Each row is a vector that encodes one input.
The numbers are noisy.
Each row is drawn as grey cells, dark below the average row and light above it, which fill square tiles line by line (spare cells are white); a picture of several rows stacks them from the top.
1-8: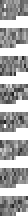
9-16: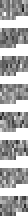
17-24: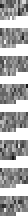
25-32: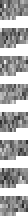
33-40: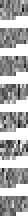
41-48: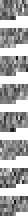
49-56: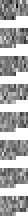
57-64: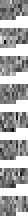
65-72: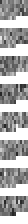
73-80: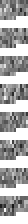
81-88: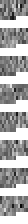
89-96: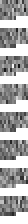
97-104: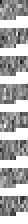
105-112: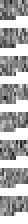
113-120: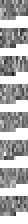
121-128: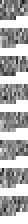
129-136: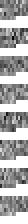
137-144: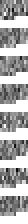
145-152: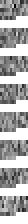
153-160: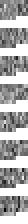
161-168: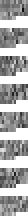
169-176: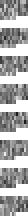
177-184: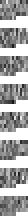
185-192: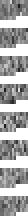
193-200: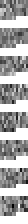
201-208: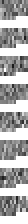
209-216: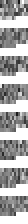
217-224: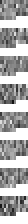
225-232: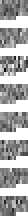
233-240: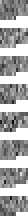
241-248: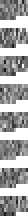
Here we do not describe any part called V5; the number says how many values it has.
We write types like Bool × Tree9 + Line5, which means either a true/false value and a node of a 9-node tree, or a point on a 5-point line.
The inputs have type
Bool × Line10 + Line6 × (Tree9 + Unit) × V5.
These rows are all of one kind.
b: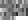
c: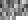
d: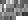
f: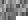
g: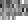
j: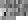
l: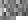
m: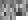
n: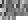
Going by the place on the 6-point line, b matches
f, l and n.
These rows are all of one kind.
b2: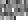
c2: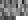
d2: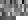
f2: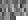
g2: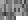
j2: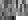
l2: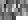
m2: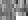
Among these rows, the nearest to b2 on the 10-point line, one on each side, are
f2 and m2.
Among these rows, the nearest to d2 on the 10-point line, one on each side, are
c2 and f2.
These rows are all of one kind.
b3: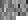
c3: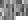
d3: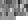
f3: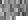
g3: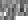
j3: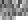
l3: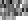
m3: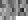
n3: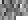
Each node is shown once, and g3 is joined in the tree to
l3.
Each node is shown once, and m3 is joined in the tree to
c3 and f3.
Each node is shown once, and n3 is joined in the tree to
b3 and d3.
